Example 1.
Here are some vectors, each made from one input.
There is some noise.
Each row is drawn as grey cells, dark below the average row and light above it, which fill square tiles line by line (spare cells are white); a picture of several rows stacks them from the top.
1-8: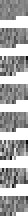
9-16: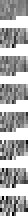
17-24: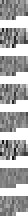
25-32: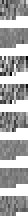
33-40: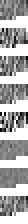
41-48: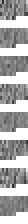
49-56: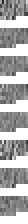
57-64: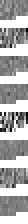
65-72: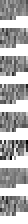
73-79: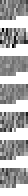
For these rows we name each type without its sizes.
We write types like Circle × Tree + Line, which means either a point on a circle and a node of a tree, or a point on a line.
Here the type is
Tree + Unit.
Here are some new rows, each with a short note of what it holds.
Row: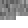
a fixed value
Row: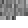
a node of a tree
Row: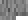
a node of a tree
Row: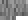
a node of a tree
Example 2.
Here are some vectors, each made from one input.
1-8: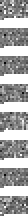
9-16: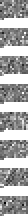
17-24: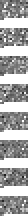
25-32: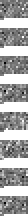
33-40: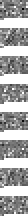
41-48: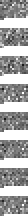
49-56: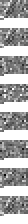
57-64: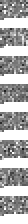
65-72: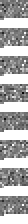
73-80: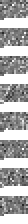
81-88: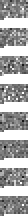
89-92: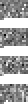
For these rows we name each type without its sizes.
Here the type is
Circle.
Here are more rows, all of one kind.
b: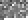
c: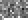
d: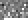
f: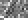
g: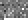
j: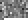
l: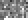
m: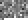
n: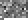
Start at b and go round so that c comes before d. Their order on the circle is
b, m, j, c, f, n, g, d, l.
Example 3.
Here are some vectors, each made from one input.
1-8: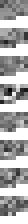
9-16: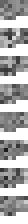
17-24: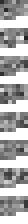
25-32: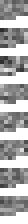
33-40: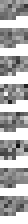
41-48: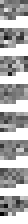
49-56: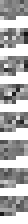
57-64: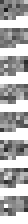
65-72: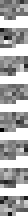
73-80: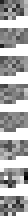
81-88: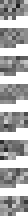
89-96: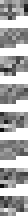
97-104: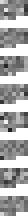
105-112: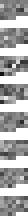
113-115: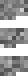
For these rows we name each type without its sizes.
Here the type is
Bool × Bool × Bool × Bool.
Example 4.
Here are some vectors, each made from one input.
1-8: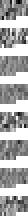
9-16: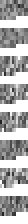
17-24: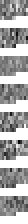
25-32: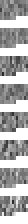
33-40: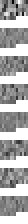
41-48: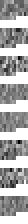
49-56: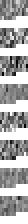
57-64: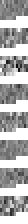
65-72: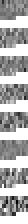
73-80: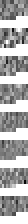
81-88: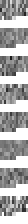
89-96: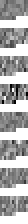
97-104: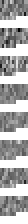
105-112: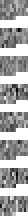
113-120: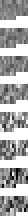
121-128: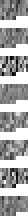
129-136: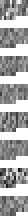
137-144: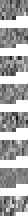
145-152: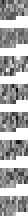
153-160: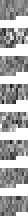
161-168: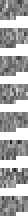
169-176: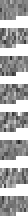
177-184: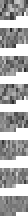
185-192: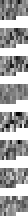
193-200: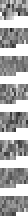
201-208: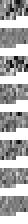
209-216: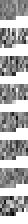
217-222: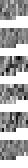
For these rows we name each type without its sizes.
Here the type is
Tree + Unit.
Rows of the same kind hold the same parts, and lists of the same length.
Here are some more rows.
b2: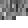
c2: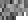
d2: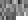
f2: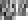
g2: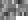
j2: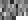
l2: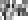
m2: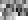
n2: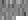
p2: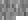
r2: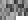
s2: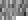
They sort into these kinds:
b2, c2, d2, f2, g2, j2, n2, p2, r2, s2
l2, m2

